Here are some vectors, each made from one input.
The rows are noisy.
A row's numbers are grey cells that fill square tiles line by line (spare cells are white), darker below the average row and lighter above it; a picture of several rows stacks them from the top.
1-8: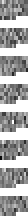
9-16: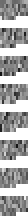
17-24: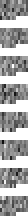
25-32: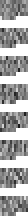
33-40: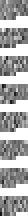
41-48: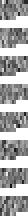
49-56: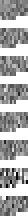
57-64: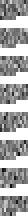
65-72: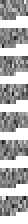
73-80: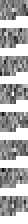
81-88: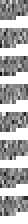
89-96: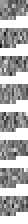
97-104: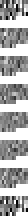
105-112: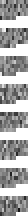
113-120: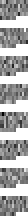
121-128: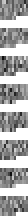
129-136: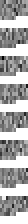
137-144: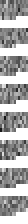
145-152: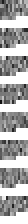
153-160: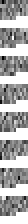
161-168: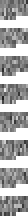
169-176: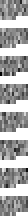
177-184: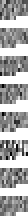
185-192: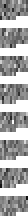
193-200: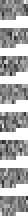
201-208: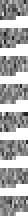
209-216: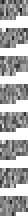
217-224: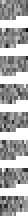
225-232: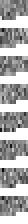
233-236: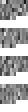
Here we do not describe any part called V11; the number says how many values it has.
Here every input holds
a list of up to two items, each a true/false value and a value of V11.
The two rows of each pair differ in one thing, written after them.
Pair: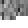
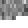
the value of V11 in item 1 of the list
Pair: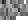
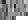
the true/false value in item 1 of the list
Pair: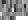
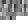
the true/false value in item 2 of the list
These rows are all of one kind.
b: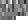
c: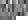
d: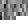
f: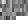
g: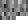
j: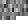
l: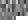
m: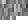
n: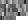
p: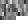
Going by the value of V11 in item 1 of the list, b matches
c, l, n and p.
